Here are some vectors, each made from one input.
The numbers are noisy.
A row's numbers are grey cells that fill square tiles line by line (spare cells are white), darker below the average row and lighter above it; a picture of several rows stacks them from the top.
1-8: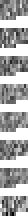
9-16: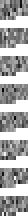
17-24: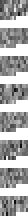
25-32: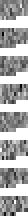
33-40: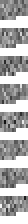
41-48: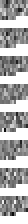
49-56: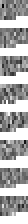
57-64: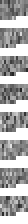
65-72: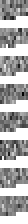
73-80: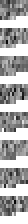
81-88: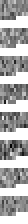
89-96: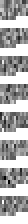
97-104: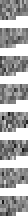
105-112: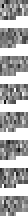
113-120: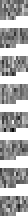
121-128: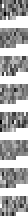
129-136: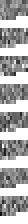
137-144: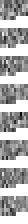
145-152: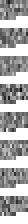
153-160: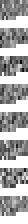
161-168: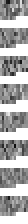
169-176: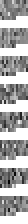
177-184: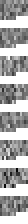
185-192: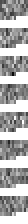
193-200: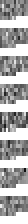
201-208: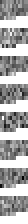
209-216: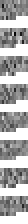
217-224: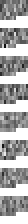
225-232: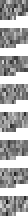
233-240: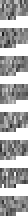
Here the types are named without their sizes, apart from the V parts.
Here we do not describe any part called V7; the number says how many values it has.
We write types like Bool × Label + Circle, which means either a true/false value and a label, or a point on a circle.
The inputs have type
Bool × Bool × Bool × (Line + List(V7)).
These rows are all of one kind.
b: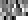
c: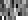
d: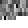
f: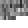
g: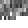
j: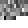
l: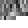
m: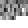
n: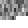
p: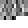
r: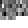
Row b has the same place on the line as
d, j, l and p.
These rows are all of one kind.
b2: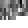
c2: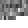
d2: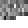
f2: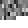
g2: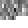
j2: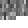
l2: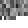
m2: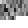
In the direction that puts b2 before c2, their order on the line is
m2, g2, b2, j2, c2, d2, f2, l2.
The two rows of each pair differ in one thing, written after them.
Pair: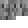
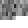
one of the three true/false values
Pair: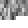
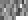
the value of V7 in item 2 of the list
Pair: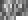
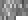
one of the three true/false values
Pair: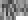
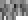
the value of V7 in item 1 of the list
